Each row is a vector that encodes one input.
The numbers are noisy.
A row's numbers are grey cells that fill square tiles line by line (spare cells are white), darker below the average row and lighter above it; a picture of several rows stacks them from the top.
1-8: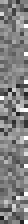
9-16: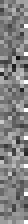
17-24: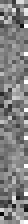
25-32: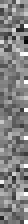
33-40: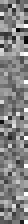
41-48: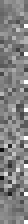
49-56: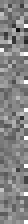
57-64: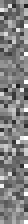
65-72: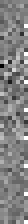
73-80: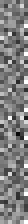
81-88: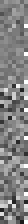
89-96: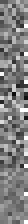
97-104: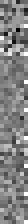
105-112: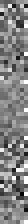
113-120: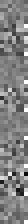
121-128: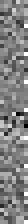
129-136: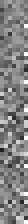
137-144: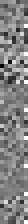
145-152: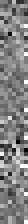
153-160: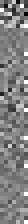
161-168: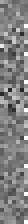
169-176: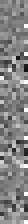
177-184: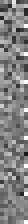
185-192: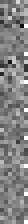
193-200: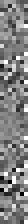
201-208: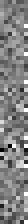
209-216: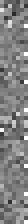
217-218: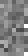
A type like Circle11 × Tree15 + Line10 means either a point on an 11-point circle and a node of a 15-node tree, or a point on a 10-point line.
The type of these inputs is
(Label5 + Tree13) × Tree13.
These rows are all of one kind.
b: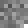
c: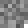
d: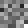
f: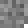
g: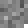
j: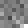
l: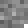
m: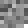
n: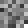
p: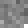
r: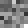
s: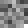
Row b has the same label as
j and r.
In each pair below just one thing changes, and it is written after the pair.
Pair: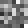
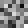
the label
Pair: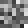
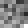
the node of the tree
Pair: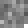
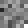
the label
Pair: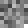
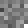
the label
